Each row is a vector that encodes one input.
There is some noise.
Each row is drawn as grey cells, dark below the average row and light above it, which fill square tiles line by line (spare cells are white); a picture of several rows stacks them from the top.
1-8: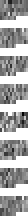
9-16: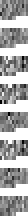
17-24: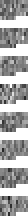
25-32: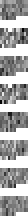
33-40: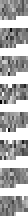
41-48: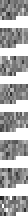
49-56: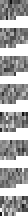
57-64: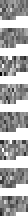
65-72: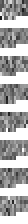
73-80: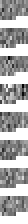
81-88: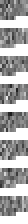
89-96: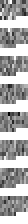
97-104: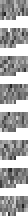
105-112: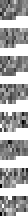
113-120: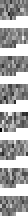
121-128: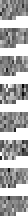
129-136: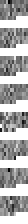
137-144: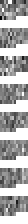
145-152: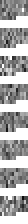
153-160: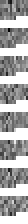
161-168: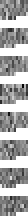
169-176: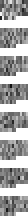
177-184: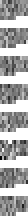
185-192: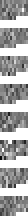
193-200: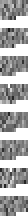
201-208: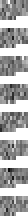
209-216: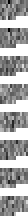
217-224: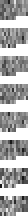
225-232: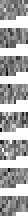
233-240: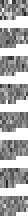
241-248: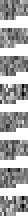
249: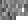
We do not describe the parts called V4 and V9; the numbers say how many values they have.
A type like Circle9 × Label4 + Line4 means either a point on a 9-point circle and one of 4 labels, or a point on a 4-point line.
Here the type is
(Label8 × (Line7 + V9) + Line6) × V4.
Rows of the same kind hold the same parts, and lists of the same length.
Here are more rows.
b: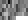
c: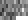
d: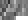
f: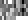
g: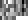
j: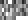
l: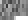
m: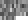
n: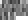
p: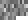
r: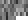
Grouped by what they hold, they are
b, l, n, p
c, d, m, r
f, g, j

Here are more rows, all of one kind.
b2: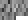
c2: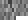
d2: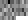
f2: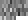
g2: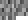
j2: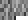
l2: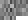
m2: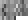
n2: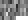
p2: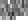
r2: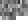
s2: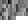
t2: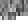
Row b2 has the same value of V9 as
c2, j2 and m2.
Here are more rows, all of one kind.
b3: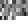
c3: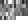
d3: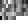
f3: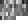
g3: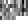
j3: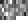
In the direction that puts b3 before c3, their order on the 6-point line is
j3, b3, c3, f3, d3, g3.
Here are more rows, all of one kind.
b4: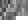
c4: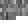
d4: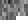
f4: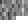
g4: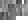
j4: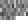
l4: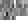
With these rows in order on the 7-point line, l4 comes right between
b4 and c4.
